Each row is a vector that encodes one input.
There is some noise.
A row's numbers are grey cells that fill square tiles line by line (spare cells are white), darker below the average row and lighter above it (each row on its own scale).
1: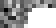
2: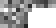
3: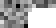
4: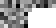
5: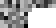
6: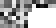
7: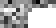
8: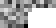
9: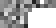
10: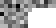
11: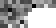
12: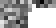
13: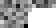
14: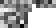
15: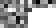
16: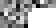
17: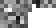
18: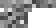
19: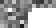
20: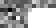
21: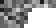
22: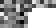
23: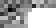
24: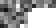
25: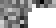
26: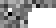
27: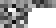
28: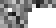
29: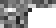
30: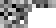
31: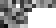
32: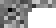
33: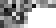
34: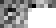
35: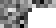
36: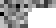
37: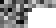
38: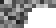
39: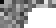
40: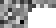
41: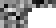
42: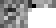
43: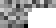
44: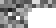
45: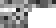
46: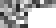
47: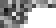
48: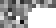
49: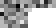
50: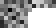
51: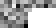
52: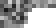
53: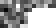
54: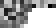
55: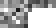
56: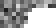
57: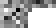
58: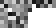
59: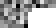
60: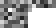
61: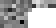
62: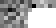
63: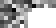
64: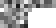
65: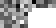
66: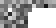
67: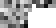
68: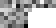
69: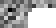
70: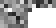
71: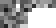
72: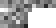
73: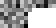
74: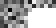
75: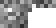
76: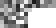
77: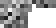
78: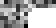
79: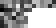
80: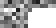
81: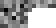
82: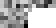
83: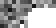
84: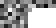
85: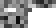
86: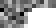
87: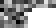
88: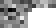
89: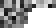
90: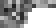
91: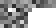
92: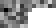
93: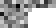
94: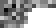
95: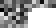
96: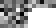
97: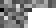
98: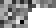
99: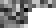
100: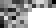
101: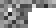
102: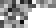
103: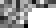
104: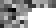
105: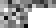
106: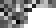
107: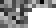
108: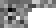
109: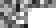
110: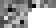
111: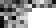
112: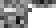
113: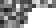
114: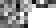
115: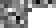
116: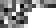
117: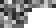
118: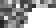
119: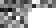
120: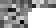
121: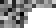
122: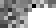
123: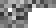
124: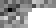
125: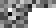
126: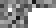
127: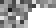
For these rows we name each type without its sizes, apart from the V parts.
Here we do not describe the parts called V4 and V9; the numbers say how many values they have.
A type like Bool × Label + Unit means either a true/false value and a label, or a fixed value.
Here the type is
Bool × (Circle + V9) × V4.
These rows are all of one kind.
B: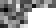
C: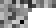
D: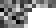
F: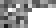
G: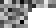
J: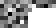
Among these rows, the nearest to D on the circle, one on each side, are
F and J.
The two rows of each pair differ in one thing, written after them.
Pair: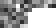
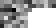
the value of V4
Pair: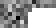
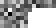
the place on the circle
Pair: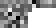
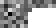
the place on the circle
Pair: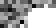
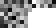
the place on the circle
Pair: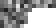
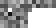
the true/false value
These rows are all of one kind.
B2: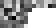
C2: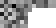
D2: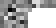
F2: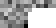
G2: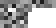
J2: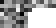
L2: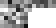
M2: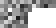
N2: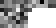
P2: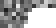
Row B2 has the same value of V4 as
C2, G2, M2 and P2.
